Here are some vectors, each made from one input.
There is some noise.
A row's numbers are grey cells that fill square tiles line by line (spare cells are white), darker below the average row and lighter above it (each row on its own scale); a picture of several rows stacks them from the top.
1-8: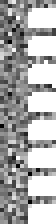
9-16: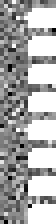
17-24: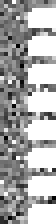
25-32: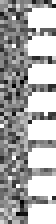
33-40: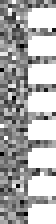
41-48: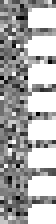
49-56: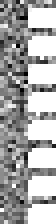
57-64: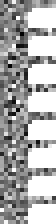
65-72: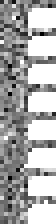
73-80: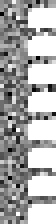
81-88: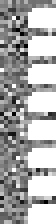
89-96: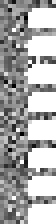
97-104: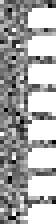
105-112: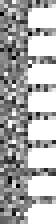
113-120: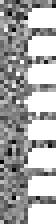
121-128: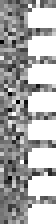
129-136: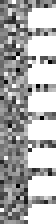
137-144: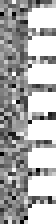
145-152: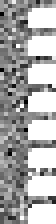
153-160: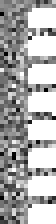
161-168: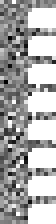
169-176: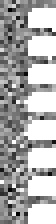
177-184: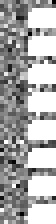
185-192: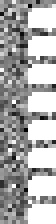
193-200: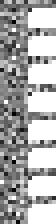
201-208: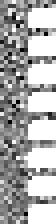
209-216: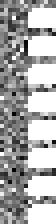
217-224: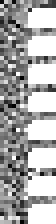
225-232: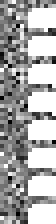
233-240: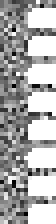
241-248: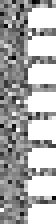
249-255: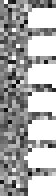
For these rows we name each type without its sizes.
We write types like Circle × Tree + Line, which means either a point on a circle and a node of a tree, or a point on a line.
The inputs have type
(Bool × Circle + Unit) × Tree.
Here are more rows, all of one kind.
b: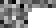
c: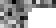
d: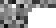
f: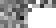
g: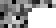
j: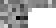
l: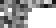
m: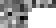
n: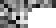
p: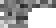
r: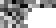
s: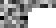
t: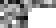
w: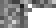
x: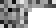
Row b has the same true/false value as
d, g, n and x.
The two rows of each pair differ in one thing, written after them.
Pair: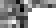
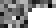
the true/false value
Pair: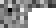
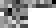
the true/false value
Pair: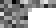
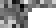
the node of the tree
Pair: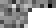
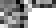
the true/false value
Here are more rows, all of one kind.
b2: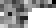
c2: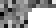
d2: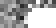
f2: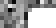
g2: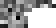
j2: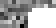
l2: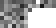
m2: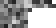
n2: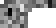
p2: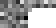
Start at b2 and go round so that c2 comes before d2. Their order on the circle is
b2, m2, l2, c2, f2, n2, p2, g2, j2, d2.
